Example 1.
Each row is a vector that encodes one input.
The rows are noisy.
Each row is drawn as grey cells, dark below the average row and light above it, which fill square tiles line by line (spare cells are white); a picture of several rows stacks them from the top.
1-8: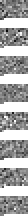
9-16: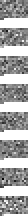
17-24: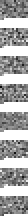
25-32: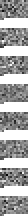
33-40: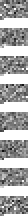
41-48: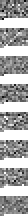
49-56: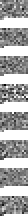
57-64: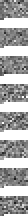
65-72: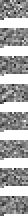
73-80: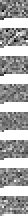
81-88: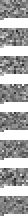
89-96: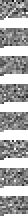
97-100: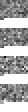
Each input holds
a true/false value, together with either one of 4 labels, or a point on a 5-point line.
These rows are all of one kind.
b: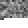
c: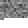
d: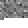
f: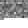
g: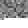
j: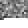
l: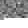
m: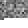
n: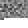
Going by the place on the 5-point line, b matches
f, g and l.
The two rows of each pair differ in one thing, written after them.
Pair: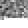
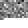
the true/false value
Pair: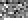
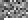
the label
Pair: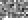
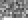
the label
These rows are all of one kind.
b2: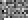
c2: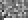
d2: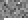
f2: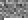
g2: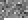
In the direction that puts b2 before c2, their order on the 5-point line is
g2, f2, d2, b2, c2.
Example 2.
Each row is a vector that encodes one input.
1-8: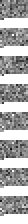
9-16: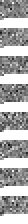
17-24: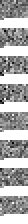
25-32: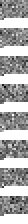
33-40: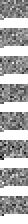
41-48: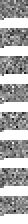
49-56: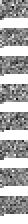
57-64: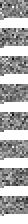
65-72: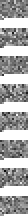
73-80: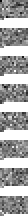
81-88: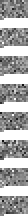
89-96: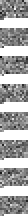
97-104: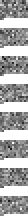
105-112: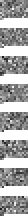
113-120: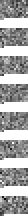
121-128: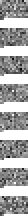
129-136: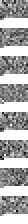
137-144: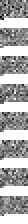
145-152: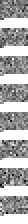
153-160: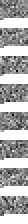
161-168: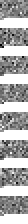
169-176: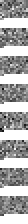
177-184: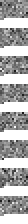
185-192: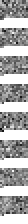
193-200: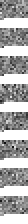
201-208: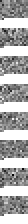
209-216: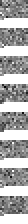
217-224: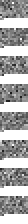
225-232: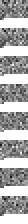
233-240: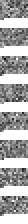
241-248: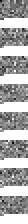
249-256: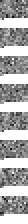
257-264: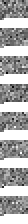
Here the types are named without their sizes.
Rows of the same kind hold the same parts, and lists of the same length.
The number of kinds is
4.
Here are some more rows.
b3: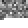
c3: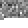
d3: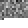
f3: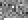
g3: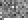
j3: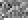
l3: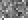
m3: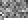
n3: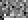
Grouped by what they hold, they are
b3
c3, f3, g3, j3, m3
d3, l3
n3

